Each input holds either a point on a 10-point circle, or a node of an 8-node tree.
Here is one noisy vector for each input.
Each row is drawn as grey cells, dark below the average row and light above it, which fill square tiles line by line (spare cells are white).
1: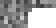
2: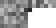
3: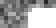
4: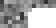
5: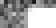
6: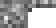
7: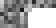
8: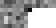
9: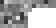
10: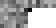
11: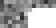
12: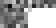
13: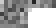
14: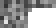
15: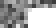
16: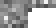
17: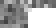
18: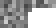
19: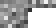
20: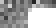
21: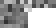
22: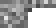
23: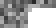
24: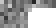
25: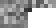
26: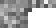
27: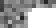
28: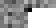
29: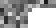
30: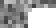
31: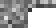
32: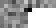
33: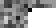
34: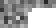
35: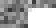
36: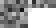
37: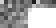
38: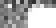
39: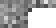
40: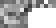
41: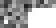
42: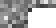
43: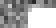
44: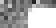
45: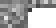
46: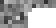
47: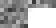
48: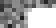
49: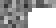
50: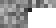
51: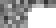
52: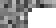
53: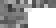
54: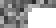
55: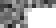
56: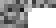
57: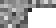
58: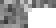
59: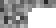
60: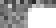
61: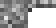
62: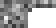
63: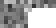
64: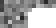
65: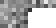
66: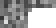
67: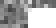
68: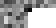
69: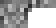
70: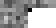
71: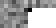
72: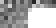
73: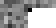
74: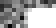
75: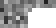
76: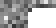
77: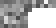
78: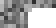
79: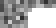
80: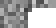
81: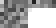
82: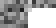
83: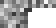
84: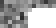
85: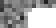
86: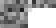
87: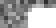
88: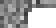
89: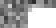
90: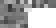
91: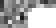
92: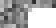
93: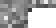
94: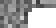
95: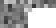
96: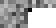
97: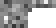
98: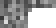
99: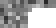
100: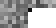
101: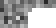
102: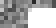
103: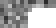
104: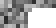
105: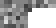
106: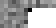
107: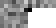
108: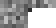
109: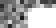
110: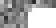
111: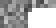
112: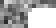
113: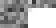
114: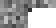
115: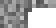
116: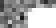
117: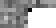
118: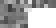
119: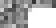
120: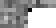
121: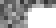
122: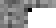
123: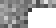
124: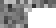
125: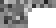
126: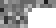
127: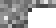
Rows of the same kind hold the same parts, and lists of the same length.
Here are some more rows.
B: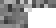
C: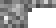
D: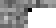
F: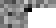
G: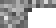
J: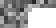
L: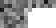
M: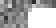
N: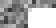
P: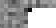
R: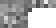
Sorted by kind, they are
B, J, L, M, N
C, D, F, G, P, R

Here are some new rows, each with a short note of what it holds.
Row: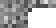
a node of an 8-node tree
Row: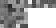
a point on a 10-point circle
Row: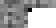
a node of an 8-node tree
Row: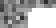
a point on a 10-point circle
